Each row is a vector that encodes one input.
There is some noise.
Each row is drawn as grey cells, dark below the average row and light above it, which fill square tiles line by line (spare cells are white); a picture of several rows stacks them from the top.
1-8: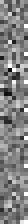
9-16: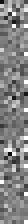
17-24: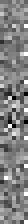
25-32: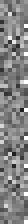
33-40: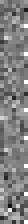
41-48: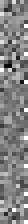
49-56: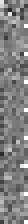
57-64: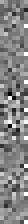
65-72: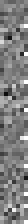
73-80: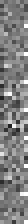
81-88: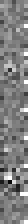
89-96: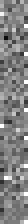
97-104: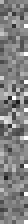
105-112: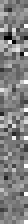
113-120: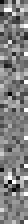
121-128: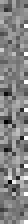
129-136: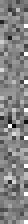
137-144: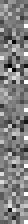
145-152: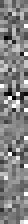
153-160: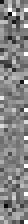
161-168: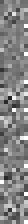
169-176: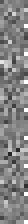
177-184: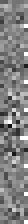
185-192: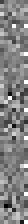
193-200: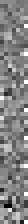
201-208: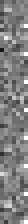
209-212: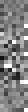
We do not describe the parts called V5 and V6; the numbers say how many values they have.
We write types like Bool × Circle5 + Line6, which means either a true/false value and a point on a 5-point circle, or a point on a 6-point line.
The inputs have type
(Label8 + Line4 × Line4) × ((Tree7 + Unit) × V5 + V6).
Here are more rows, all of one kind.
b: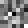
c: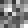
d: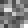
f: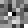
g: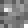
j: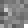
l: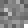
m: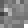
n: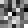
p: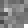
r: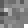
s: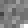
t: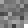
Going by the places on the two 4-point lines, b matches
f, g, j and m.
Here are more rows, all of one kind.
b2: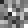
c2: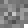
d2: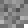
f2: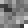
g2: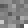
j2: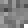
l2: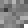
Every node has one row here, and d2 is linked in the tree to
g2 and j2.
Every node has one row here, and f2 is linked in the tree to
b2.
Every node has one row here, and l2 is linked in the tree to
c2.
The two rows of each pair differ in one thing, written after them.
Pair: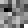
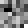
the node of the tree
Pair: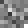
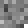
the value of V5
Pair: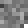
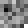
the label
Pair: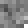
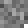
the label
